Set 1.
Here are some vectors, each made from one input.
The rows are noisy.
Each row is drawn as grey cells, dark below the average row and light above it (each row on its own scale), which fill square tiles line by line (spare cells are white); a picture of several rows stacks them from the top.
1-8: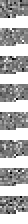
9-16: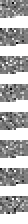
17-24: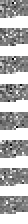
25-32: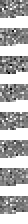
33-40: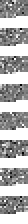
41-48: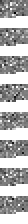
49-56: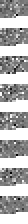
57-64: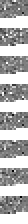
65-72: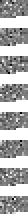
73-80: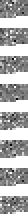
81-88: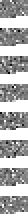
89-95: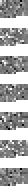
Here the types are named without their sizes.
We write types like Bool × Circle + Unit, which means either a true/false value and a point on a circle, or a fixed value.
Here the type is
Line × Tree.
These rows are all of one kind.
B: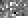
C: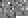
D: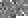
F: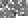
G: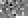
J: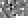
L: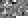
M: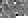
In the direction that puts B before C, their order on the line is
M, B, L, F, C, J, G, D.
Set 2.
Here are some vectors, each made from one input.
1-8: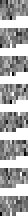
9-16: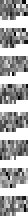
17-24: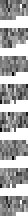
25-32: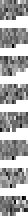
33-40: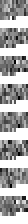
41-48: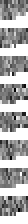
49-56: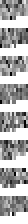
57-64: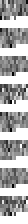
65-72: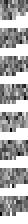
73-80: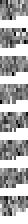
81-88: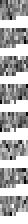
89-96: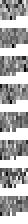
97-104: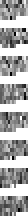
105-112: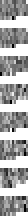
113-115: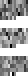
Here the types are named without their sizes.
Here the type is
Bool × Bool × Bool + Label.
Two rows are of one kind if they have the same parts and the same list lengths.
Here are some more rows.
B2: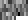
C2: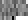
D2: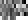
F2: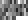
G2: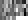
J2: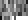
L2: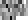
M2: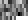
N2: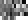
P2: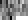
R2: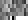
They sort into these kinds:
B2, C2, D2, F2, G2, J2, M2, N2, R2
L2, P2

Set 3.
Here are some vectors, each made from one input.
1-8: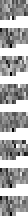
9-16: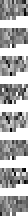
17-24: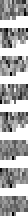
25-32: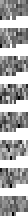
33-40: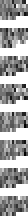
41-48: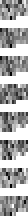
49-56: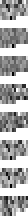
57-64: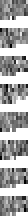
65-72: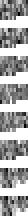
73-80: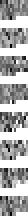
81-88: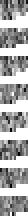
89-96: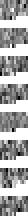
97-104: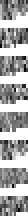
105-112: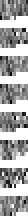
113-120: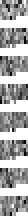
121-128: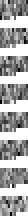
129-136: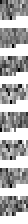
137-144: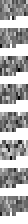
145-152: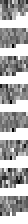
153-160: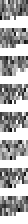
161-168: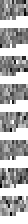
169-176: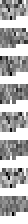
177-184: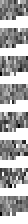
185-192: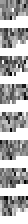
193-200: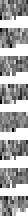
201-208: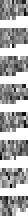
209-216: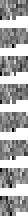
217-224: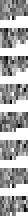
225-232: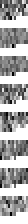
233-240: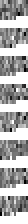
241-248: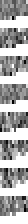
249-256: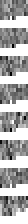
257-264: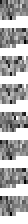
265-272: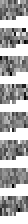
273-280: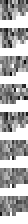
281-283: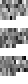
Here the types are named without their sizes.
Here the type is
Bool × Bool × Bool + Label.
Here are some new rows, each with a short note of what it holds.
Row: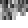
a label
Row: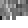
three true/false values
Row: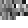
three true/false values
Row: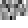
a label
